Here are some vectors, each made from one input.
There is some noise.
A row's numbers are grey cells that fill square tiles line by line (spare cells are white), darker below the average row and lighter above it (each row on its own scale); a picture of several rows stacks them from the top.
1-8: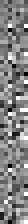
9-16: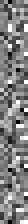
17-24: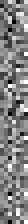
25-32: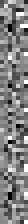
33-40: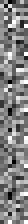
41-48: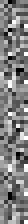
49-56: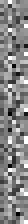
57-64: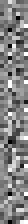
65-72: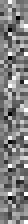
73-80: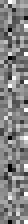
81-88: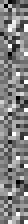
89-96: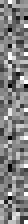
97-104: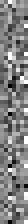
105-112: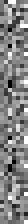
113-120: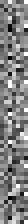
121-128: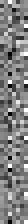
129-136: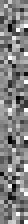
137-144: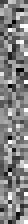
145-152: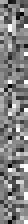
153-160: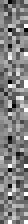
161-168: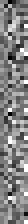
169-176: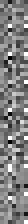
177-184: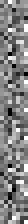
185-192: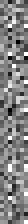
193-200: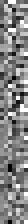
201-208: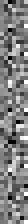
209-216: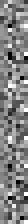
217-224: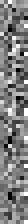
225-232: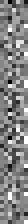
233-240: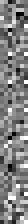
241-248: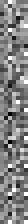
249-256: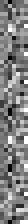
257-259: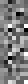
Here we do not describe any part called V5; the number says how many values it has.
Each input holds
a point on a 14-point circle, a true/false value and a value of V5.
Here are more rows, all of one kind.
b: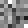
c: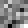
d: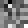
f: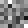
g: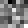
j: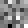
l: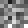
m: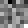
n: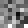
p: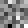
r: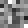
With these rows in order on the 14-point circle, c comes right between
b and p.
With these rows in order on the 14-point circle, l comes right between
j and m.
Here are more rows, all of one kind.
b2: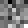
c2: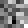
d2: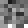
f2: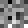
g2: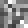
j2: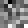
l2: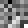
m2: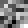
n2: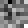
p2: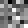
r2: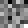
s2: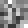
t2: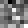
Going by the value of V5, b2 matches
m2, p2, r2 and t2.
